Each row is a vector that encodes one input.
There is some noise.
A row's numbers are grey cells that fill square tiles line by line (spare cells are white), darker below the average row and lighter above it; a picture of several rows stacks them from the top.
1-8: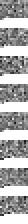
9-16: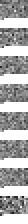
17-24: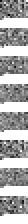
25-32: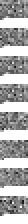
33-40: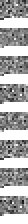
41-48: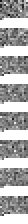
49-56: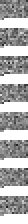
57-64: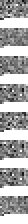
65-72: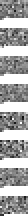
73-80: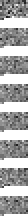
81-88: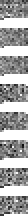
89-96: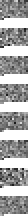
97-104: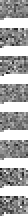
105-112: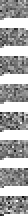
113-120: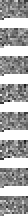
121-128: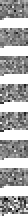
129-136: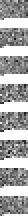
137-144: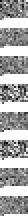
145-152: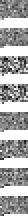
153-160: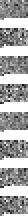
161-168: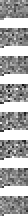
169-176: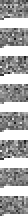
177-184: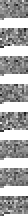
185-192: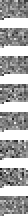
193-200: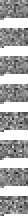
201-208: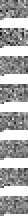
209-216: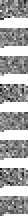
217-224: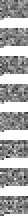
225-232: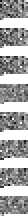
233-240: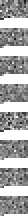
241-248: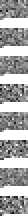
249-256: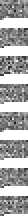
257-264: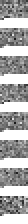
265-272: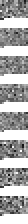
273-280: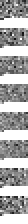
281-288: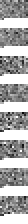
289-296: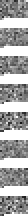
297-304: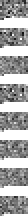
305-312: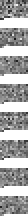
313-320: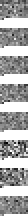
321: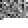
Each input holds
a list of up to two points on a 7-point line.
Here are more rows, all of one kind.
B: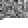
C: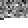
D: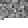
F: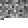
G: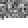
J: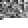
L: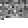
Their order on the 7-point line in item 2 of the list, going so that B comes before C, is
G, L, F, D, B, J, C.
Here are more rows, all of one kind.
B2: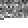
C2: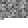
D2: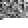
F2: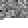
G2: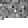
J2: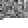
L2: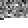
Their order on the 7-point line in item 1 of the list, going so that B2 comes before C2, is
L2, B2, G2, C2, F2, J2, D2.
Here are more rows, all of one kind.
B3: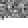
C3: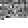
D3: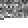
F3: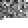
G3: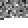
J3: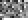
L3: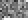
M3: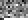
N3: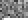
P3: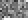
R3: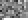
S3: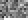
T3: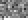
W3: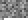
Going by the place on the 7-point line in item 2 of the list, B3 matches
L3, P3 and T3.
